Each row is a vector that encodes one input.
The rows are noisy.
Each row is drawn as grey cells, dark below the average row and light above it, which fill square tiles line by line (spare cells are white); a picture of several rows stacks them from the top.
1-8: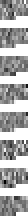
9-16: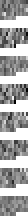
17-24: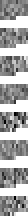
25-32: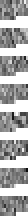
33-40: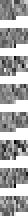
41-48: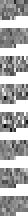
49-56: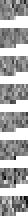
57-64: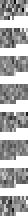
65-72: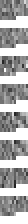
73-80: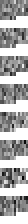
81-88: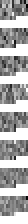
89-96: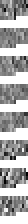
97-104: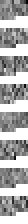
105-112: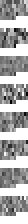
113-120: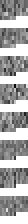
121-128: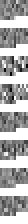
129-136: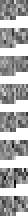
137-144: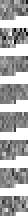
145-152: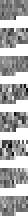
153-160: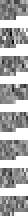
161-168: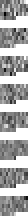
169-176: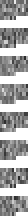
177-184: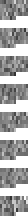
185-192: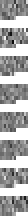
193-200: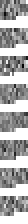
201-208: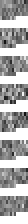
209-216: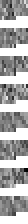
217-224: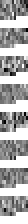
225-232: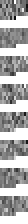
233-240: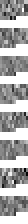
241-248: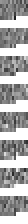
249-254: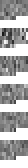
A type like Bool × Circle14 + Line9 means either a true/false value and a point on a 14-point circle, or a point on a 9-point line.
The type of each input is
(Bool × Bool × Bool + Unit) × Line8 + List2(Line4).
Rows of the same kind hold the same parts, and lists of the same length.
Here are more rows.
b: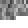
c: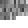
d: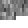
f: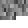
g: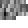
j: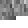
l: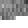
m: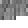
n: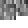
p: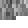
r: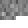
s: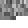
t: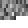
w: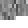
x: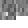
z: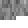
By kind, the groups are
b, d, f, p, r, s, t
c, g
j, m, n, x, z
l
w

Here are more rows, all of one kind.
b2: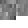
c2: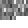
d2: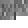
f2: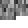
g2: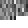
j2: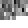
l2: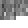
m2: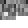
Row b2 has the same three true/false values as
f2 and m2.
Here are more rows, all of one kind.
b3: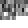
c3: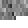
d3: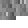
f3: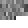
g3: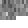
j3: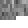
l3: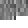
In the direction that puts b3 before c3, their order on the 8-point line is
g3, j3, b3, d3, l3, c3, f3.
